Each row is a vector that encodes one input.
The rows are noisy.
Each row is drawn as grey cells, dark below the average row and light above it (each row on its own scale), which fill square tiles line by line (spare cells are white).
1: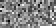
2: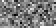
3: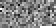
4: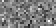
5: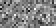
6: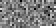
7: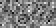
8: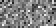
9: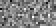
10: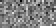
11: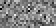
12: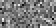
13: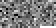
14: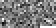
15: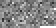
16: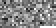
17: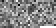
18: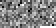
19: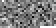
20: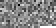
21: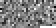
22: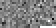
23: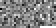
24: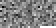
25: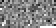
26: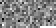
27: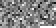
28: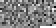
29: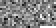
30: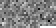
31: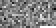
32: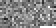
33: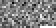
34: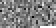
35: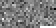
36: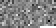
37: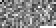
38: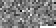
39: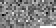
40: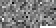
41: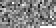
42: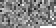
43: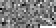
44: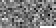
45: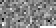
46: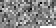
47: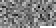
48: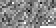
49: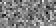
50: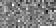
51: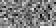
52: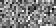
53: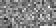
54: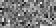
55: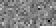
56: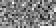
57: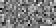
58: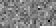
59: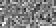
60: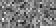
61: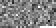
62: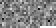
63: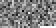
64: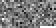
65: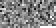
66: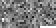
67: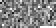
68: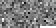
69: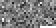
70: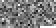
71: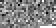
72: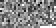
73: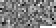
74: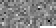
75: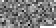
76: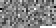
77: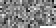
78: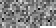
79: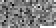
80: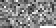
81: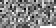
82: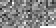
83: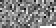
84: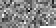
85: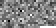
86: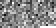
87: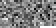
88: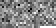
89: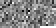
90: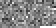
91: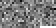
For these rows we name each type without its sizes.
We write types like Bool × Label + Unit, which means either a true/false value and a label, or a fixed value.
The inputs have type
Bool × (Circle + Unit) + Line.
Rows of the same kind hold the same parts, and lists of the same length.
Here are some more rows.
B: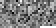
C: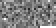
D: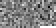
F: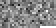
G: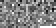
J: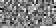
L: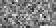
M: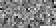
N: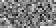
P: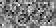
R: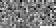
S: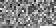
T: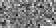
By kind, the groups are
B, P
C, D, F, G, L, M, N, R, S, T
J

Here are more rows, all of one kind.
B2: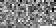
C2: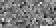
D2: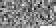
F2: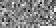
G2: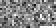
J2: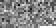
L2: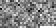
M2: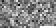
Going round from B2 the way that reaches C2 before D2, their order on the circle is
B2, C2, J2, M2, L2, D2, G2, F2.
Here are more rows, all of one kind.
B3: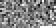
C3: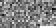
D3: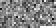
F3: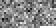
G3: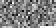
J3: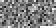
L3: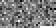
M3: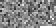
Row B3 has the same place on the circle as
F3 and M3.
